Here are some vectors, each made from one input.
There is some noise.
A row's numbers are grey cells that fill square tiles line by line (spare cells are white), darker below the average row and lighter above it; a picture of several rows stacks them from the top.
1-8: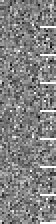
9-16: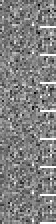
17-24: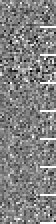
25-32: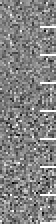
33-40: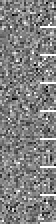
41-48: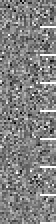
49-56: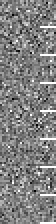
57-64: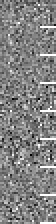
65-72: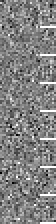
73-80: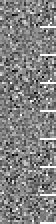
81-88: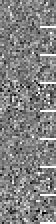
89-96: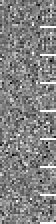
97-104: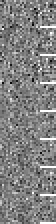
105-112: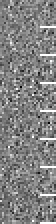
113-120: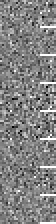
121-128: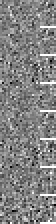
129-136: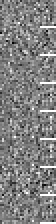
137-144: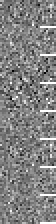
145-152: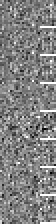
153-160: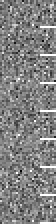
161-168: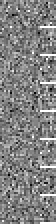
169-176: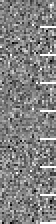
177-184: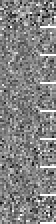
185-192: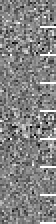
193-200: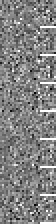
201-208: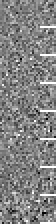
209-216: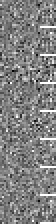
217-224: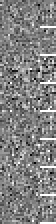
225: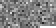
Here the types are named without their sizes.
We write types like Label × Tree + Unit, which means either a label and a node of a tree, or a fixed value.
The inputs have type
((Bool × Bool × Bool × Bool + Unit) × Circle + Line) × Tree.
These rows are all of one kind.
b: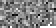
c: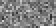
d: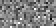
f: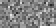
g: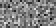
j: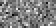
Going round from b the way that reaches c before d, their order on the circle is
b, j, g, f, c, d.
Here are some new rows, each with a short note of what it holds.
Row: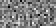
a point on a circle, a node of a tree and four true/false values
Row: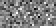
a point on a line and a node of a tree
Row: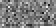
a point on a circle, a node of a tree and four true/false values
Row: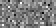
a point on a circle and a node of a tree
